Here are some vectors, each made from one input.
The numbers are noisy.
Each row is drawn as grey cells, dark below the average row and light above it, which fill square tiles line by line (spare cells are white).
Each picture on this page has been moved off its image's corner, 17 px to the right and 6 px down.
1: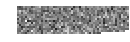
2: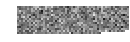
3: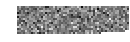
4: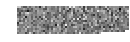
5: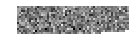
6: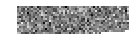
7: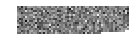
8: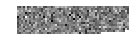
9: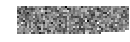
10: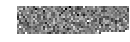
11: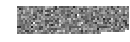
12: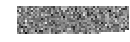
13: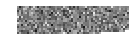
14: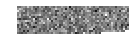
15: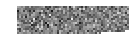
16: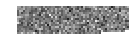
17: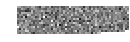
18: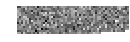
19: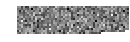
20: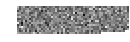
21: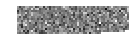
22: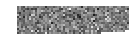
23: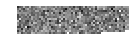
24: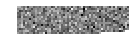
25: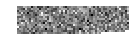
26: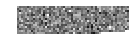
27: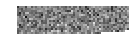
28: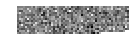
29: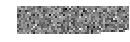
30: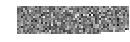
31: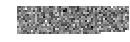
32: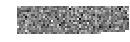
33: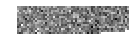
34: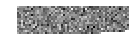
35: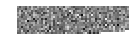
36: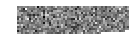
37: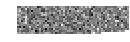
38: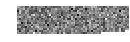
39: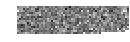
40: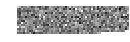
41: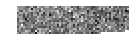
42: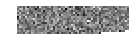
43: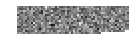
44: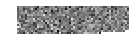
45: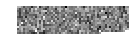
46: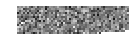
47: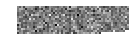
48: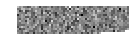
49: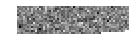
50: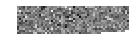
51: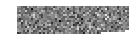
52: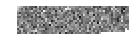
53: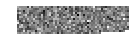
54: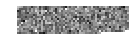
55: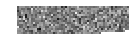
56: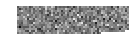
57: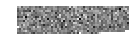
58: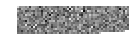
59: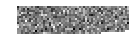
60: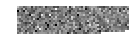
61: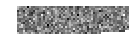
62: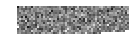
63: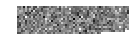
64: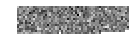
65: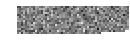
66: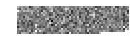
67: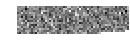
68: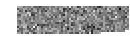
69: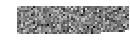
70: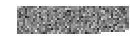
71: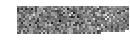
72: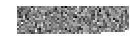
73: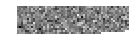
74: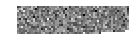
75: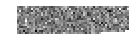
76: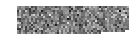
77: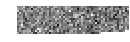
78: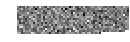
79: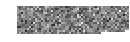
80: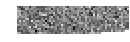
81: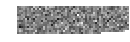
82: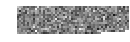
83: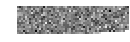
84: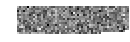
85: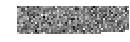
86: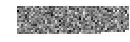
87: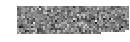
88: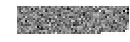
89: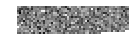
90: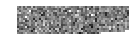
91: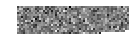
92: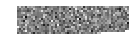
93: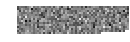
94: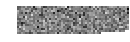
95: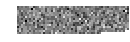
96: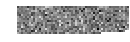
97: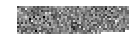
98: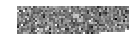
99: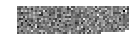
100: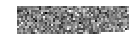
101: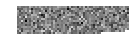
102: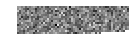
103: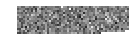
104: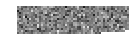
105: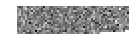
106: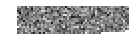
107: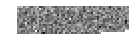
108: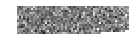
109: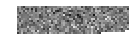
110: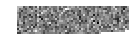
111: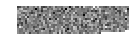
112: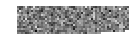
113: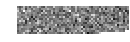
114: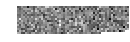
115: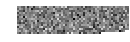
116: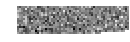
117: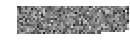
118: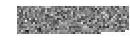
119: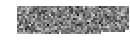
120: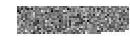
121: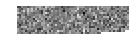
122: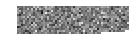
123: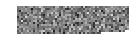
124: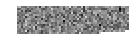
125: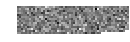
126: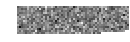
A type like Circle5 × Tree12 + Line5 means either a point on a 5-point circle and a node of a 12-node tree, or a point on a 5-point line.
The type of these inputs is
Line10 × Tree16.
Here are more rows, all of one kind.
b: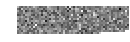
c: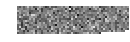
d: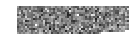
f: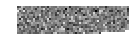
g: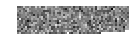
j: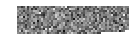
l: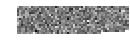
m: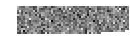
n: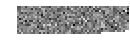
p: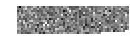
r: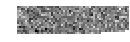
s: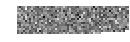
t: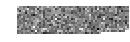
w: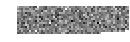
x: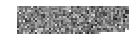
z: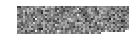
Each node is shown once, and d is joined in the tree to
x.
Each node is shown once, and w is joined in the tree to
m, t and x.
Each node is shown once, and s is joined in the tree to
m, p and r.
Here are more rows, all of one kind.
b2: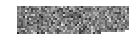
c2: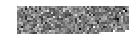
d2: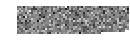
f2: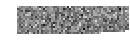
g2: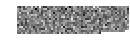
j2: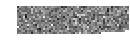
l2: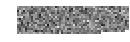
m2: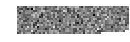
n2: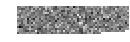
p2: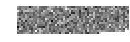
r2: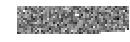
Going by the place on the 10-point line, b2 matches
f2, l2, n2 and r2.
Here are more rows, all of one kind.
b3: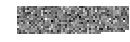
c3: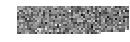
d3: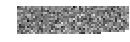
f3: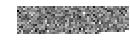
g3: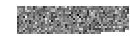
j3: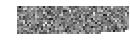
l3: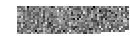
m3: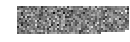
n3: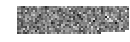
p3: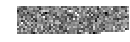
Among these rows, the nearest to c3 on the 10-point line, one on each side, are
g3 and l3.
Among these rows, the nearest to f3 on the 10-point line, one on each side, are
b3 and n3.
